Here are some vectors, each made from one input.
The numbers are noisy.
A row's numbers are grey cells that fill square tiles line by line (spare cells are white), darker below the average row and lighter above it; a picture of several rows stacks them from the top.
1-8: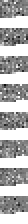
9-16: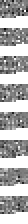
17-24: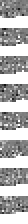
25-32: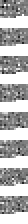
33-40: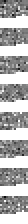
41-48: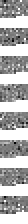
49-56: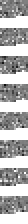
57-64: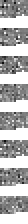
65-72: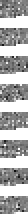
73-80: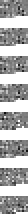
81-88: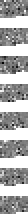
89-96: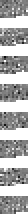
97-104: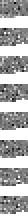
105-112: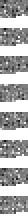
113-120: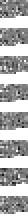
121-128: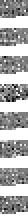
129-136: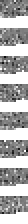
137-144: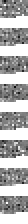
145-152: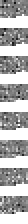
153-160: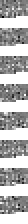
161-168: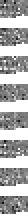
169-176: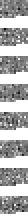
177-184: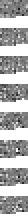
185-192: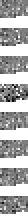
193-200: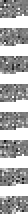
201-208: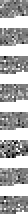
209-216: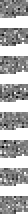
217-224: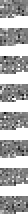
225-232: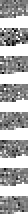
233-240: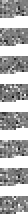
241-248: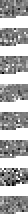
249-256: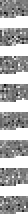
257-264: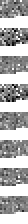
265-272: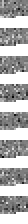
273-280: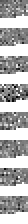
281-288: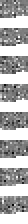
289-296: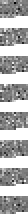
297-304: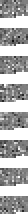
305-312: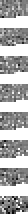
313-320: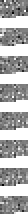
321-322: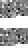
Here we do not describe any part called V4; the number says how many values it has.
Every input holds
a list of up to two items, each one of 5 labels and a value of V4.
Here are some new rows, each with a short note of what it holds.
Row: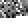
the empty list
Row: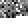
the empty list
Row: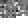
a list of one item
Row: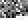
the empty list
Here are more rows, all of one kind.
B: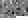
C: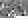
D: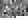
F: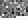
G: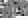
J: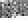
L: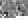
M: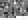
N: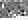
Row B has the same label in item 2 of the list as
C, G and N.
